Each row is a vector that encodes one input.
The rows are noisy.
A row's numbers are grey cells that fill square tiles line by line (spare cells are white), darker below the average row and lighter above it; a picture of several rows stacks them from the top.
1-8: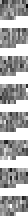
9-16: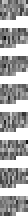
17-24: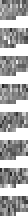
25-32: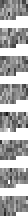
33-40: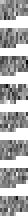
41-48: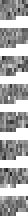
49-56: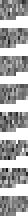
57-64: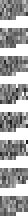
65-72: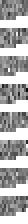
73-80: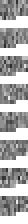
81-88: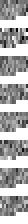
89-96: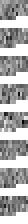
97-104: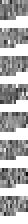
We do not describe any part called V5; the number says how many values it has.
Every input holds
either three true/false values and a value of V5, or a list of up to three points on a 4-point line.
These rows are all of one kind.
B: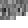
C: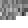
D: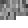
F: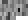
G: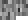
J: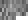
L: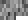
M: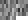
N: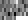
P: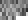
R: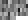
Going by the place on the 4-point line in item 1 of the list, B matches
C, J and P.
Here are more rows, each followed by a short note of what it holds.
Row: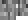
a list of one item
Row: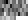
the empty list
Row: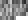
a list of three items
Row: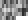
a list of three items
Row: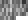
a list of three items
